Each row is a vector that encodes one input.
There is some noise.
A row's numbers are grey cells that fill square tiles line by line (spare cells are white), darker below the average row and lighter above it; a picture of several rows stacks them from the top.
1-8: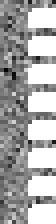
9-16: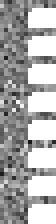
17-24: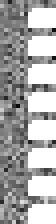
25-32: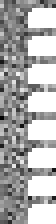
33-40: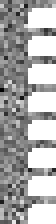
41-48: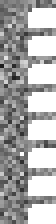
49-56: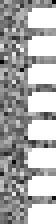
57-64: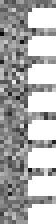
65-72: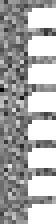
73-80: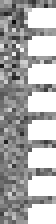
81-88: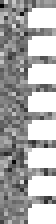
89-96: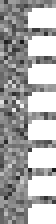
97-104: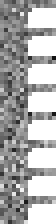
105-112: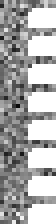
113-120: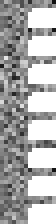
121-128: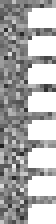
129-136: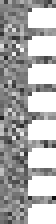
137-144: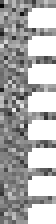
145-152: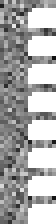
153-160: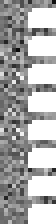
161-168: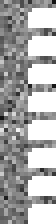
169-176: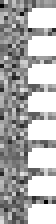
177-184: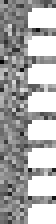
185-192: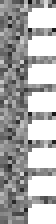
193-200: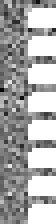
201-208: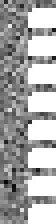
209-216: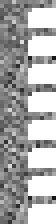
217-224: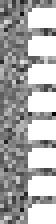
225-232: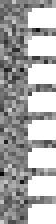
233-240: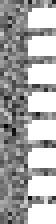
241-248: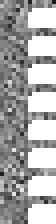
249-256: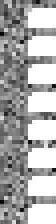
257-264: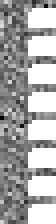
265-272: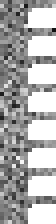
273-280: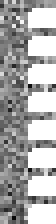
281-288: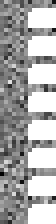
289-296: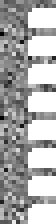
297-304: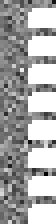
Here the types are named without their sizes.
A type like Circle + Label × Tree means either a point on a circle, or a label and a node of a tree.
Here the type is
Bool × Bool × Bool × Bool + List(Line) + Tree.
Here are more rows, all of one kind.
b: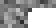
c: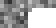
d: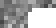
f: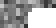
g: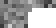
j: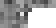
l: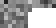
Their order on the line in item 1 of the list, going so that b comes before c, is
d, g, l, f, b, c, j.
